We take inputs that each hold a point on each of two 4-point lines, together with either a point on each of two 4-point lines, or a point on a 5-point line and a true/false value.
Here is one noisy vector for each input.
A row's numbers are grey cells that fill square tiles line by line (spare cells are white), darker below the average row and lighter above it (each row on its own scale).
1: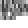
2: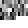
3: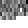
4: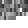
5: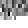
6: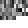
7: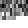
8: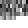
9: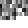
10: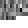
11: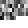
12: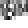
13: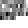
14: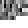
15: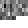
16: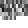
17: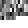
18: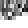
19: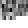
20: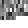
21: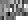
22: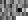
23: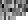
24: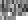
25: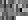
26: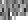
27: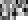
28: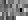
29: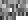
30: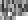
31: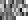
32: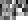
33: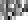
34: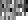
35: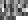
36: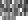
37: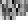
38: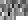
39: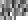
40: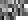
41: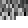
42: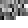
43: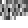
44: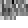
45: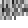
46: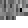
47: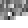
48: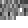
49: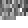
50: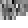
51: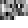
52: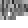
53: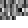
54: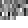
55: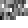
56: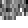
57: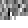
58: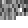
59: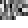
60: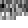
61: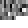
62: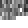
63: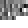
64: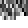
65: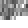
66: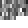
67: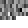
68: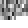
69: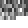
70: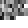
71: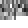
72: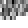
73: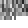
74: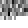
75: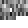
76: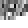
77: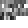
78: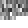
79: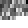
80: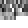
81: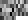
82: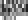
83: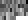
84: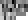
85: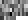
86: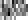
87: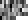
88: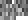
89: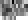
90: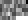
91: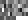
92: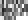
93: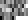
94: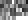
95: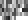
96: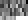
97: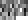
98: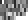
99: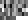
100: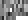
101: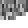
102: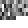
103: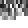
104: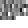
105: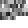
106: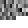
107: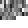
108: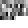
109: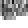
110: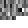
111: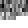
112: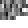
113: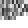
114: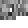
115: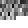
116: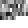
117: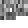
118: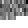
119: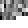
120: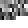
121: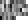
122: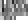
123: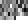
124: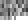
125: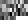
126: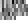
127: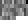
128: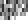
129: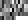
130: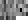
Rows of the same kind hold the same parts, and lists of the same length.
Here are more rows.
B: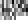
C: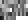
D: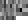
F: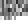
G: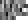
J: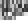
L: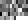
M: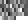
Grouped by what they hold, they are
B, F, J, L, M
C, D, G

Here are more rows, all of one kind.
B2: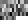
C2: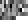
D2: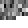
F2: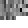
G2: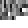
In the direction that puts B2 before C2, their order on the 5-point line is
F2, B2, D2, C2, G2.
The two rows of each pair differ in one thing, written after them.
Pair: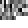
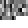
the place on one of the two 4-point lines
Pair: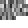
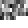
the true/false value
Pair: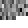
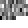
the place on the 5-point line
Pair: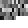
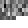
the true/false value
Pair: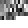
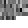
the true/false value
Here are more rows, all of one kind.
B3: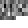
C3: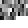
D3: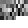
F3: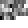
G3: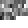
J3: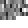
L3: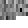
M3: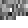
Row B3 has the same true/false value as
J3 and L3.
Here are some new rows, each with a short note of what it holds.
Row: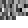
a point on each of two 4-point lines, a point on a 5-point line and a true/false value
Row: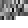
a point on each of two 4-point lines, a point on a 5-point line and a true/false value
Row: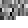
a point on each of two 4-point lines, a point on a 5-point line and a true/false value
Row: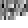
a point on each of four 4-point lines
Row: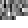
a point on each of two 4-point lines, a point on a 5-point line and a true/false value
